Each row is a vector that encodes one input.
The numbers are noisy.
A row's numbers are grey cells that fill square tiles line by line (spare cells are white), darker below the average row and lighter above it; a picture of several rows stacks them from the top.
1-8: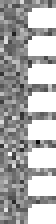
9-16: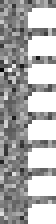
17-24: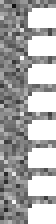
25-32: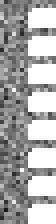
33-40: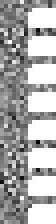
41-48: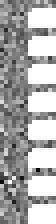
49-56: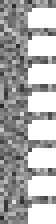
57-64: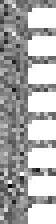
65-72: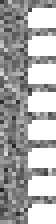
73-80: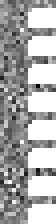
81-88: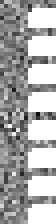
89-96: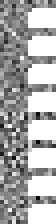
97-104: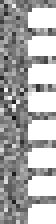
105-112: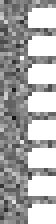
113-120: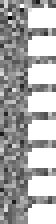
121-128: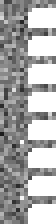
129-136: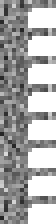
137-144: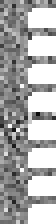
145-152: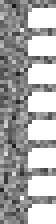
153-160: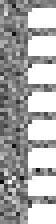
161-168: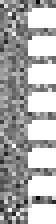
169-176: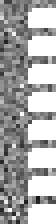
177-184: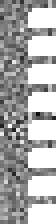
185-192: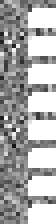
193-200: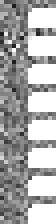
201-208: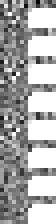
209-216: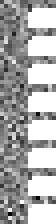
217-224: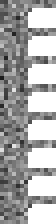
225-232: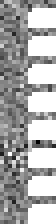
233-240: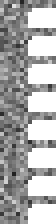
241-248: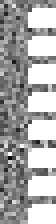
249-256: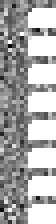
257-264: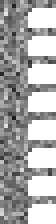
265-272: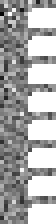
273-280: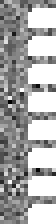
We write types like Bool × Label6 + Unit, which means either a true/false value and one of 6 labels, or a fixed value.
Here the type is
Bool × Bool × Bool × Bool + Label6.
